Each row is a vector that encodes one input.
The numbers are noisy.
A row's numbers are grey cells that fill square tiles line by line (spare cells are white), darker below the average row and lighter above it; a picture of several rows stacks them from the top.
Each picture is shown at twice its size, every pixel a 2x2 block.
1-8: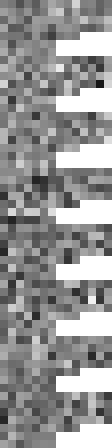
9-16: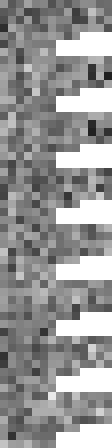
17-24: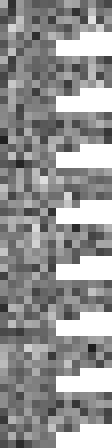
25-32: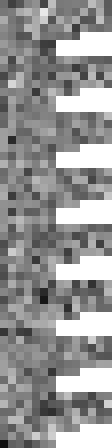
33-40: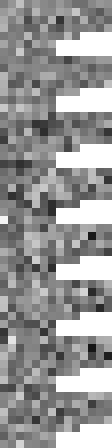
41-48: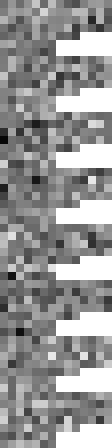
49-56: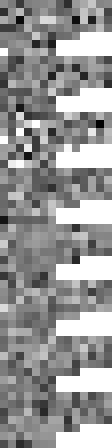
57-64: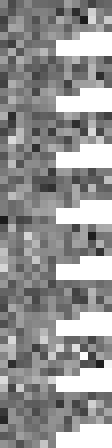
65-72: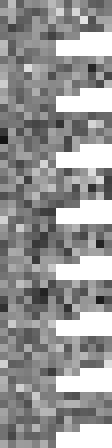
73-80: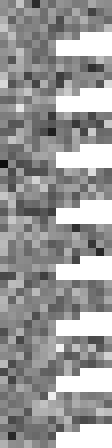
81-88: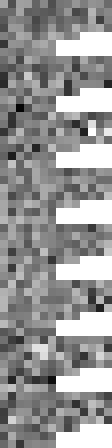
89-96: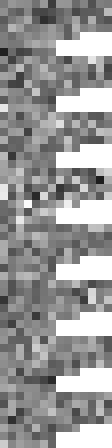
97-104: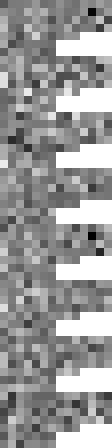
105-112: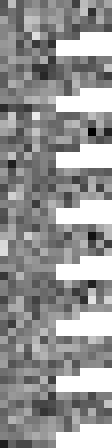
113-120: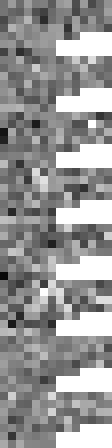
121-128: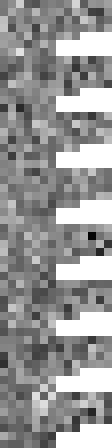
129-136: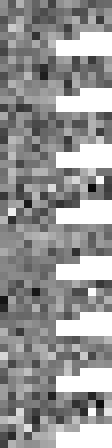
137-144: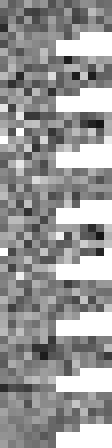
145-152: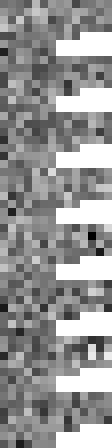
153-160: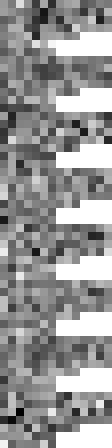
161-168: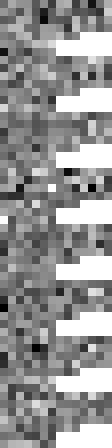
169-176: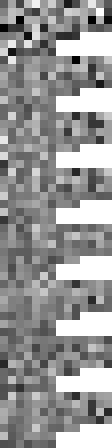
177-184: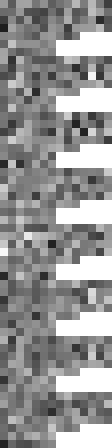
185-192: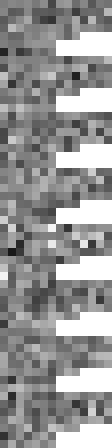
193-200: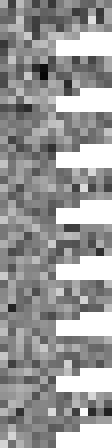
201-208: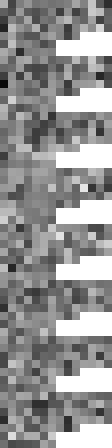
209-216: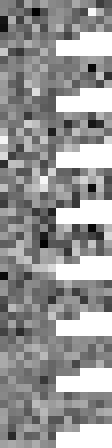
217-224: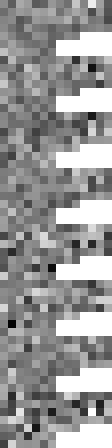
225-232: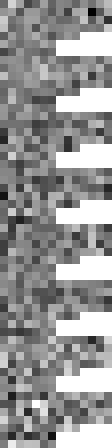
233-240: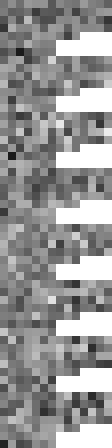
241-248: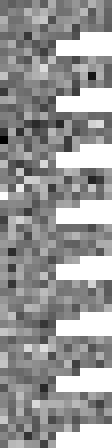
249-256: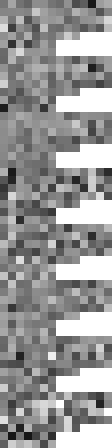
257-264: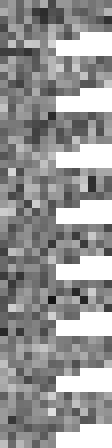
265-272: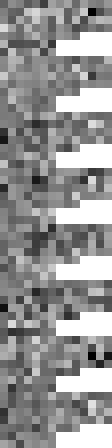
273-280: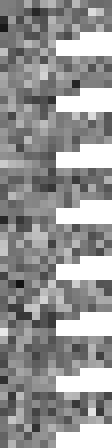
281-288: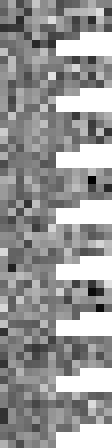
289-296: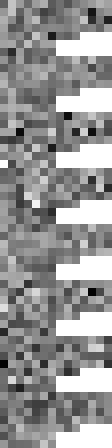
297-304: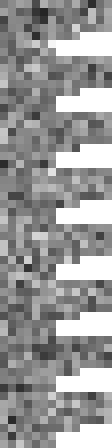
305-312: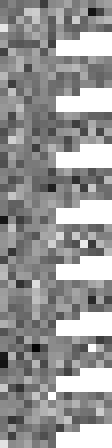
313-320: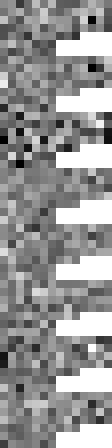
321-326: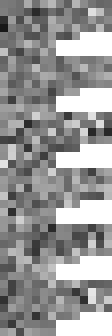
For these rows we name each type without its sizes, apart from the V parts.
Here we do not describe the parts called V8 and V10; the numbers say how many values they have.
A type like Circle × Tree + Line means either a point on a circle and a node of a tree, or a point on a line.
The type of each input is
(Bool × V8 × V10 + Unit) × Line.
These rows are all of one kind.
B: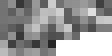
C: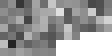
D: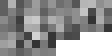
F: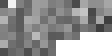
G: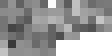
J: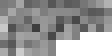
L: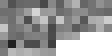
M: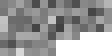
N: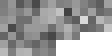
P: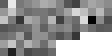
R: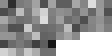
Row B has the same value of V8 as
D, F, M and P.
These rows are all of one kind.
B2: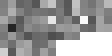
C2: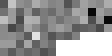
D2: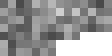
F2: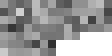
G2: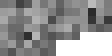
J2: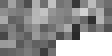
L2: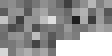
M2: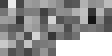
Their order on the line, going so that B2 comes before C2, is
D2, B2, L2, F2, J2, G2, C2, M2.
